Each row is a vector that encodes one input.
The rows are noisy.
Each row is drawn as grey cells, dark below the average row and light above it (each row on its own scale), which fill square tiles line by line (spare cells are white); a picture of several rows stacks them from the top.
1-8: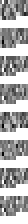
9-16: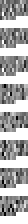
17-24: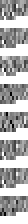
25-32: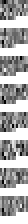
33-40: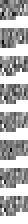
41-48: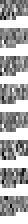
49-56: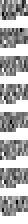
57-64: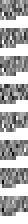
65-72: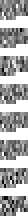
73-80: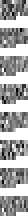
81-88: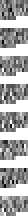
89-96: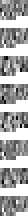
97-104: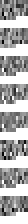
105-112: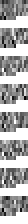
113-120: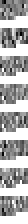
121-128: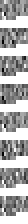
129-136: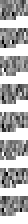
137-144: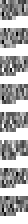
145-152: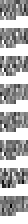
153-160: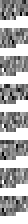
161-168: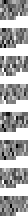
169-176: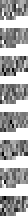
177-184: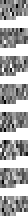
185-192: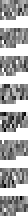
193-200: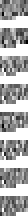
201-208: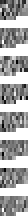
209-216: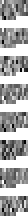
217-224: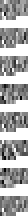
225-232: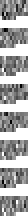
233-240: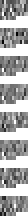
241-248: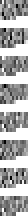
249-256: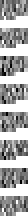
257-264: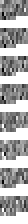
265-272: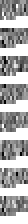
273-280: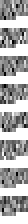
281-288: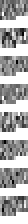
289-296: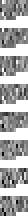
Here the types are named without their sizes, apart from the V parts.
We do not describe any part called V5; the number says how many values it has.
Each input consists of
a list of items, each a label and a value of V5.
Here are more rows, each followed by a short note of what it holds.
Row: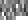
a list of one item
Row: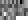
the empty list
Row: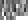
a list of one item
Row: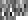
a list of one item
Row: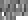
a list of one item
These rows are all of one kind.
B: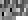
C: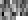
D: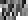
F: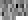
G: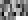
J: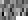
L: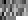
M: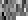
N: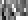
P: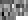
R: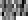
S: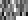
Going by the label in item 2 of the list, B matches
C and L.
